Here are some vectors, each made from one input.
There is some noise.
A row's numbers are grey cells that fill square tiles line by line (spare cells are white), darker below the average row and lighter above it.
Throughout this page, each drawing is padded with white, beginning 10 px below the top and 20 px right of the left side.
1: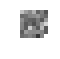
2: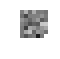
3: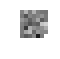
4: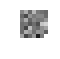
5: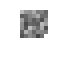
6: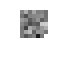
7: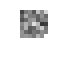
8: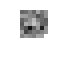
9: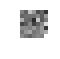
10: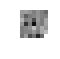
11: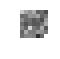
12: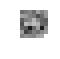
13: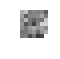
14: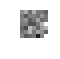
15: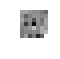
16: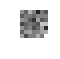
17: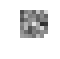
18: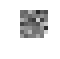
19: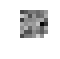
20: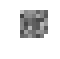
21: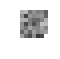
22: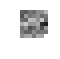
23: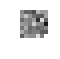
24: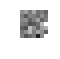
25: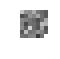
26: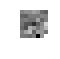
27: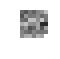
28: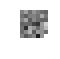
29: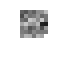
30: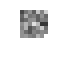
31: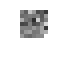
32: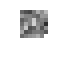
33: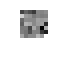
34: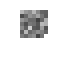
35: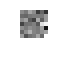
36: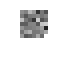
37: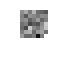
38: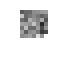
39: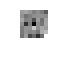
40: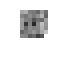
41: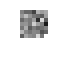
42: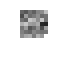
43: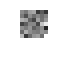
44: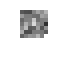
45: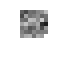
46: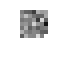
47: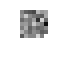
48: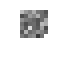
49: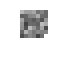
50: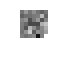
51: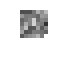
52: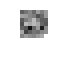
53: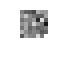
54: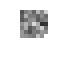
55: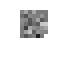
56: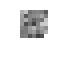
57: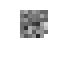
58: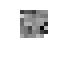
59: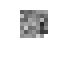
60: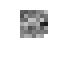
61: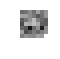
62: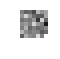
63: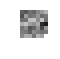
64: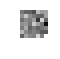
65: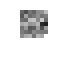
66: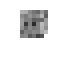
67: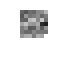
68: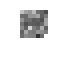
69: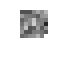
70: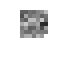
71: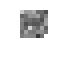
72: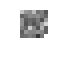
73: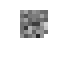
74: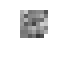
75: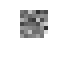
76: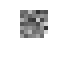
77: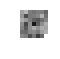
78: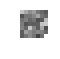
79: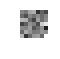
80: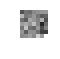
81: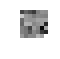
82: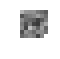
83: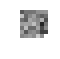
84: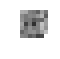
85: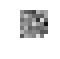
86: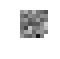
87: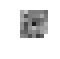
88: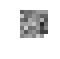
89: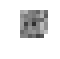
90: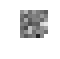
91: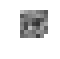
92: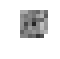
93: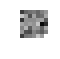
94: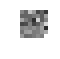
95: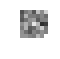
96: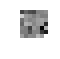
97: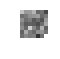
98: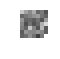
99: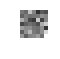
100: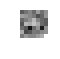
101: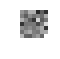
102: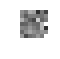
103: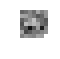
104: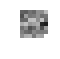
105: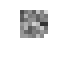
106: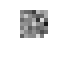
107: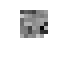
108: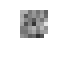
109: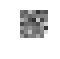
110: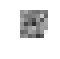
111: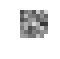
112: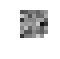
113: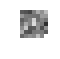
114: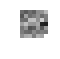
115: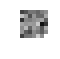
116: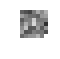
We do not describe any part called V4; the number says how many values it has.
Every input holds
either one of 8 labels, or one of 9 labels and a value of V4.
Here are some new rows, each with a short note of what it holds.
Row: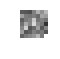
one of 8 labels
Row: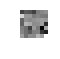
one of 8 labels
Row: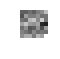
one of 8 labels
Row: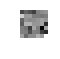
one of 8 labels
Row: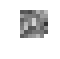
one of 8 labels
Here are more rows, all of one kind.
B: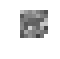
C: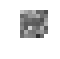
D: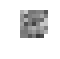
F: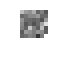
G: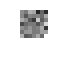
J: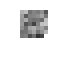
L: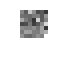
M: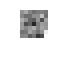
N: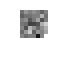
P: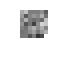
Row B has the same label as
D, J and P.
